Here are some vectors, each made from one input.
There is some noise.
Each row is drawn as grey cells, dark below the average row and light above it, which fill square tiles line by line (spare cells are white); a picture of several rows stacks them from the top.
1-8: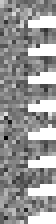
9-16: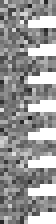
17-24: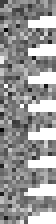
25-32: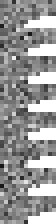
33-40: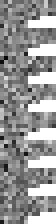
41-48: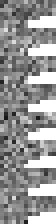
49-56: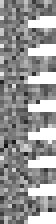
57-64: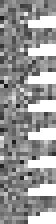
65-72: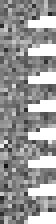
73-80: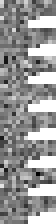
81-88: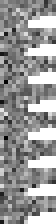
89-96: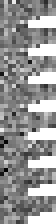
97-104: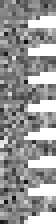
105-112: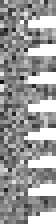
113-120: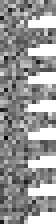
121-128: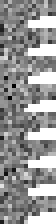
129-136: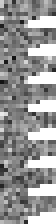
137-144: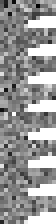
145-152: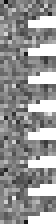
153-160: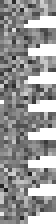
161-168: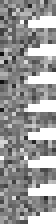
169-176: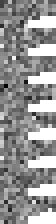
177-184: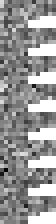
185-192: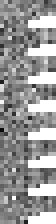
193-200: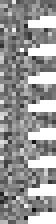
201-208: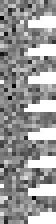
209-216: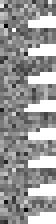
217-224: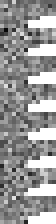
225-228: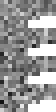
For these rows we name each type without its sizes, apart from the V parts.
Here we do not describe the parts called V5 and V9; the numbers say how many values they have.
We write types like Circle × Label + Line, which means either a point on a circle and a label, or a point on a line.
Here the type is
(Bool × Tree + V5) × V9.
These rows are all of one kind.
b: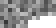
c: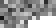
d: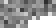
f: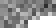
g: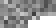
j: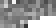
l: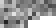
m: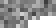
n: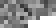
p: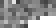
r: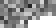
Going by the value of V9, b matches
d, f, g and m.
